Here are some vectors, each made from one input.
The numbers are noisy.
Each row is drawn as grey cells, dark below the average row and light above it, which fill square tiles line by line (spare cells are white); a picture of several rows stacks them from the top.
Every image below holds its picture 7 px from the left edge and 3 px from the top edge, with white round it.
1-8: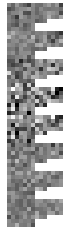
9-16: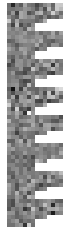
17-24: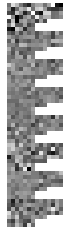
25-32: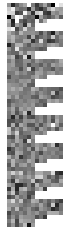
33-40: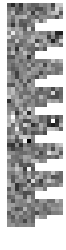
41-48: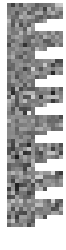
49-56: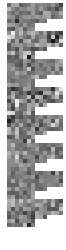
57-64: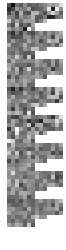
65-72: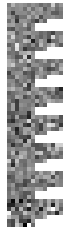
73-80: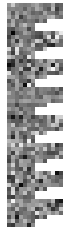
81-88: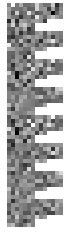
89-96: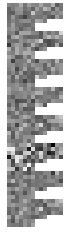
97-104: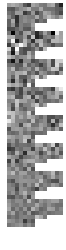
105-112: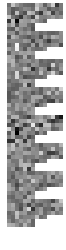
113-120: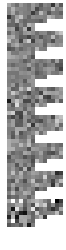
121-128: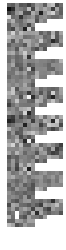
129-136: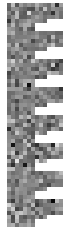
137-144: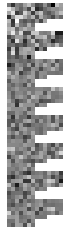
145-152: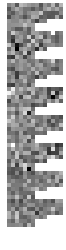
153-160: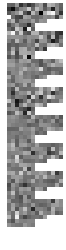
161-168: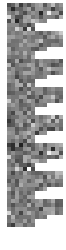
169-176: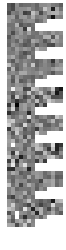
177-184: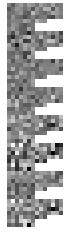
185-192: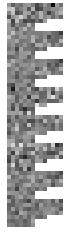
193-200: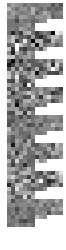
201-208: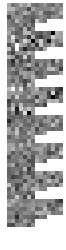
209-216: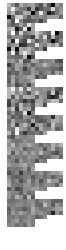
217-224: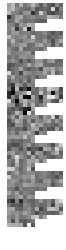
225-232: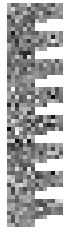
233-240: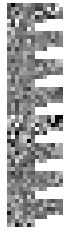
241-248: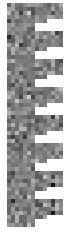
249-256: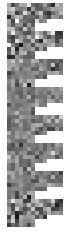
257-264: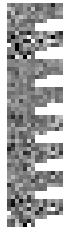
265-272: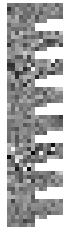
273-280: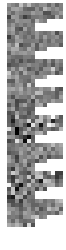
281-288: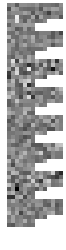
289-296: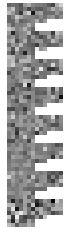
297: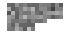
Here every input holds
one of 6 labels, together with a list of up to two points on a 6-point line.
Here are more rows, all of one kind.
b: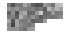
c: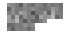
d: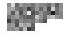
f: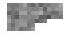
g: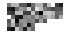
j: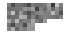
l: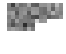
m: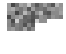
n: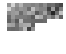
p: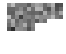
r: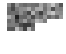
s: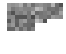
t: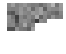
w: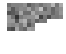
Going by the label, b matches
f, t and w.
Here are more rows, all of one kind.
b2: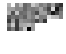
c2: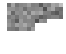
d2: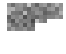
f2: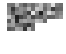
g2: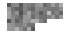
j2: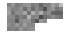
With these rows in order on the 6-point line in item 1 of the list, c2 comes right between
f2 and j2.
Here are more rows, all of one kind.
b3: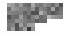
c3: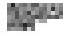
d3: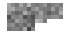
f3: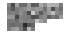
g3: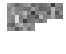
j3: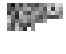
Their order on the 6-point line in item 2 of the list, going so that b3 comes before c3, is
j3, b3, c3, f3, d3, g3.
